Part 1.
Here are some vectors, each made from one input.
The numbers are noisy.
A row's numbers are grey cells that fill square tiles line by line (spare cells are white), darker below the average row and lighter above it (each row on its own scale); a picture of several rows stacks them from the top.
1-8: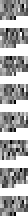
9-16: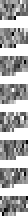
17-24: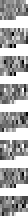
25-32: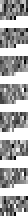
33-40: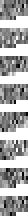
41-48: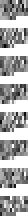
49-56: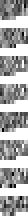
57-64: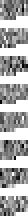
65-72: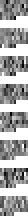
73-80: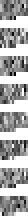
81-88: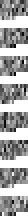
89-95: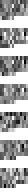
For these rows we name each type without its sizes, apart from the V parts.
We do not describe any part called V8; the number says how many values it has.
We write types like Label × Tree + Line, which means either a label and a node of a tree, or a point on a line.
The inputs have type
Bool × (Line + V8).
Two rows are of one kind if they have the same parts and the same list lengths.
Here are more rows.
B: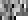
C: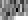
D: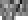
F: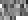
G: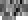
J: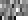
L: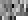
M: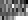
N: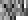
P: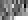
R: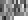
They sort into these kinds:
B, J, L, R
C, D, F, G, M, N, P

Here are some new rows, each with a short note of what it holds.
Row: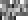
a point on a line and a true/false value
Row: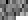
a true/false value and a value of V8
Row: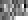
a point on a line and a true/false value
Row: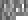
a point on a line and a true/false value
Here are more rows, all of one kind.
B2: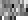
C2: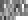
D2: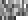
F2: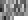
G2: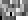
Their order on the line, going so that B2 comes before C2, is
D2, F2, B2, C2, G2.
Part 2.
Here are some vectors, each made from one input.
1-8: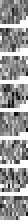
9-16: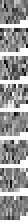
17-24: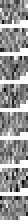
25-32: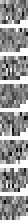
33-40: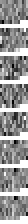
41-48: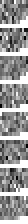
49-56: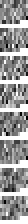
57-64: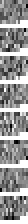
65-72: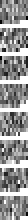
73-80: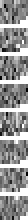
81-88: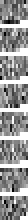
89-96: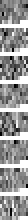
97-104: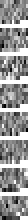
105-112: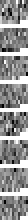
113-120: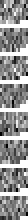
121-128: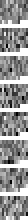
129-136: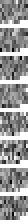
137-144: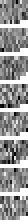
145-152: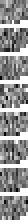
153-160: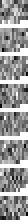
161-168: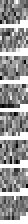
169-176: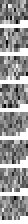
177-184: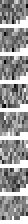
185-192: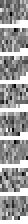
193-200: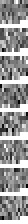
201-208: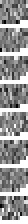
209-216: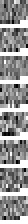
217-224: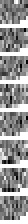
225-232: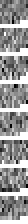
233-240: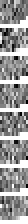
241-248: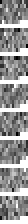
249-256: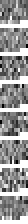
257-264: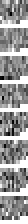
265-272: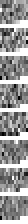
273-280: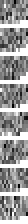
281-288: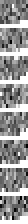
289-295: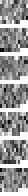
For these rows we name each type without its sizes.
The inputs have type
(Bool × Bool × Bool × Bool + Line) × Label.
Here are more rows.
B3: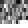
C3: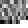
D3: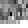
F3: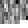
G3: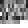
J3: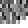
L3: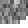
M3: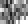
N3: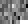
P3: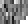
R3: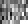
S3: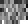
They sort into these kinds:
B3, D3, F3, G3, J3, L3, M3, N3, R3, S3
C3, P3

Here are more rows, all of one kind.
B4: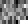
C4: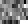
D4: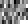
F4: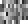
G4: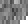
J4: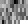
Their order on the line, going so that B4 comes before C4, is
F4, J4, G4, D4, B4, C4.
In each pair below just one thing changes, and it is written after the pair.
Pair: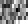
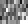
the label
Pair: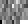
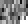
the label
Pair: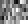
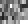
one of the four true/false values
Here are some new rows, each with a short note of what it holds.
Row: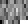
a label and four true/false values
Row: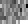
a label and four true/false values
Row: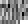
a label and a point on a line
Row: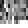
a label and four true/false values
